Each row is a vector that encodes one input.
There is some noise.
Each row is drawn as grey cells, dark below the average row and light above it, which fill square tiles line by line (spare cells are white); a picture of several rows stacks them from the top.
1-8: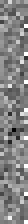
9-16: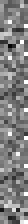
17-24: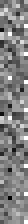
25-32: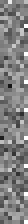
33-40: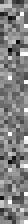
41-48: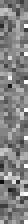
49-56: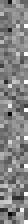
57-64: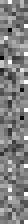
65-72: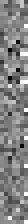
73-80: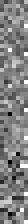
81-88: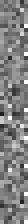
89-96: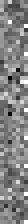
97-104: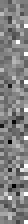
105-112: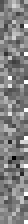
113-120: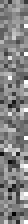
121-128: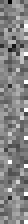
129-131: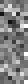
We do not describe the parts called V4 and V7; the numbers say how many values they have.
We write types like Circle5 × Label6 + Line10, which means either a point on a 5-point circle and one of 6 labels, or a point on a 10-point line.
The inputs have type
(Line5 + V7) × V4 + Line6.
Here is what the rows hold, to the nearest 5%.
About 20% of them hold a point on a 6-point line. The rest hold a value of V4, together with either a point on a 5-point line, or a value of V7.
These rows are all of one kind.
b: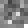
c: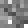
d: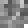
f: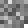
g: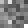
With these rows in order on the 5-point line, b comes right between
c and f.
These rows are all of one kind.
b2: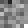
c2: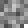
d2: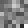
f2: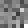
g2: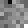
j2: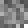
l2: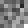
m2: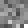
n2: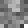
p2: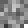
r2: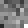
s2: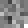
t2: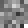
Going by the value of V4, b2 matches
g2 and s2.
